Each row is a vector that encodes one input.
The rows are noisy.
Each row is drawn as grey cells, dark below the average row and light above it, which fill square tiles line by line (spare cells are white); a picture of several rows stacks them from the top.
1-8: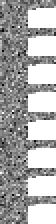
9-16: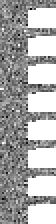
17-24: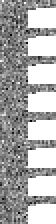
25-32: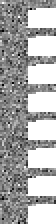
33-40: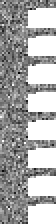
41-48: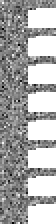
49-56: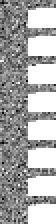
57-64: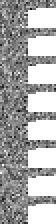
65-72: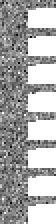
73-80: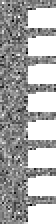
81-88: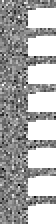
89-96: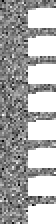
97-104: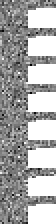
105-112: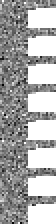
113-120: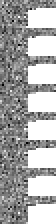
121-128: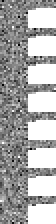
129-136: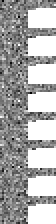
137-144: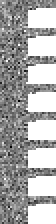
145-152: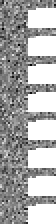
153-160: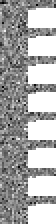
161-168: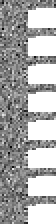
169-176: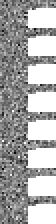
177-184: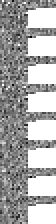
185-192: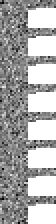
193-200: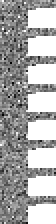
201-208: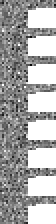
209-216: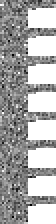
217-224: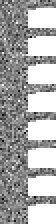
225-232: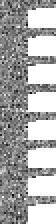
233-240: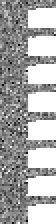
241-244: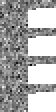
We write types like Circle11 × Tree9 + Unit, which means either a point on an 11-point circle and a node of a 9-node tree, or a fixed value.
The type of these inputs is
Bool × Bool × Bool × (Label5 + Line8) × Line6.
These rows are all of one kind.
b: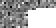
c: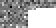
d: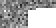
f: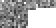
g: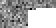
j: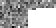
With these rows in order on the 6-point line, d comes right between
c and g.
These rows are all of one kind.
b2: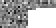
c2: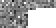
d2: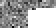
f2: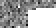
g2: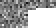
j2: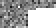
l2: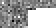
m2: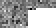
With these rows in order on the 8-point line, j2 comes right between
f2 and g2.
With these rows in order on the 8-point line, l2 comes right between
b2 and m2.
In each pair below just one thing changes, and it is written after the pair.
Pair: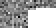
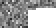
the label
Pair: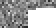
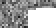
the place on the 6-point line
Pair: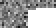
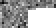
the place on the 6-point line
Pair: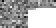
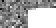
the place on the 6-point line
